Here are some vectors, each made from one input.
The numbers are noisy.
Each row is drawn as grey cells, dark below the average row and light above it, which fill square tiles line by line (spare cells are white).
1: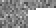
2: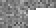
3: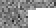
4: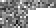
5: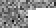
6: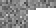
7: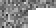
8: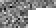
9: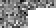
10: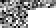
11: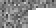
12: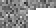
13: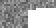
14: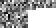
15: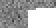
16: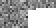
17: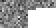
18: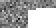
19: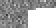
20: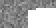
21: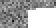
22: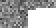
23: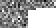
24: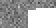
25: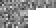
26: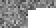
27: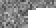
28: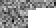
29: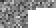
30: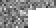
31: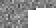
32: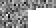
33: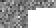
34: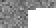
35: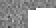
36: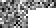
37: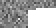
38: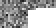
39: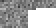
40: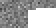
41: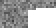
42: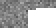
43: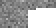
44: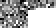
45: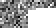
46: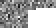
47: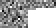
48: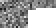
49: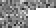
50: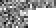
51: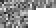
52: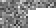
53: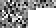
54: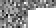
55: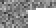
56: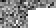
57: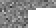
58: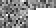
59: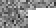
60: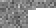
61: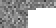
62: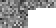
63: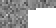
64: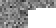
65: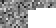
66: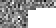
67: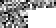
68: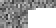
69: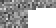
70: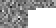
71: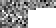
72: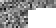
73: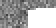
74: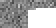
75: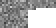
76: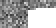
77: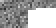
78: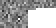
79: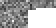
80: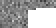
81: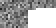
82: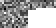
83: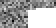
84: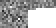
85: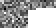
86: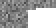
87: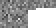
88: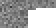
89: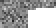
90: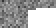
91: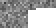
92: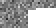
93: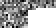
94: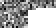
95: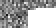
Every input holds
a point on a 6-point line, together with either a fixed value, or a node of an 11-node tree.
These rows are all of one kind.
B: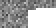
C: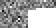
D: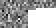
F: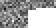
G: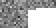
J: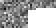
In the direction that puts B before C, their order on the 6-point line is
D, B, C, F, J, G.
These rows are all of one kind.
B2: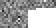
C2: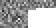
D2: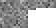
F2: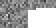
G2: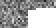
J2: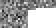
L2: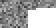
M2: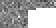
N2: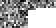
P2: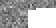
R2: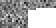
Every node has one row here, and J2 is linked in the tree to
B2 and N2.
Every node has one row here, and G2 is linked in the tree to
F2.
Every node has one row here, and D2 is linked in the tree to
M2.
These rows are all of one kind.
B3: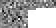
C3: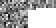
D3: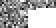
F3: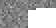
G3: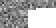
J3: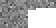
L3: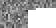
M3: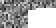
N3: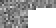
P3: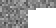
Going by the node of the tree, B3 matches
F3 and N3.
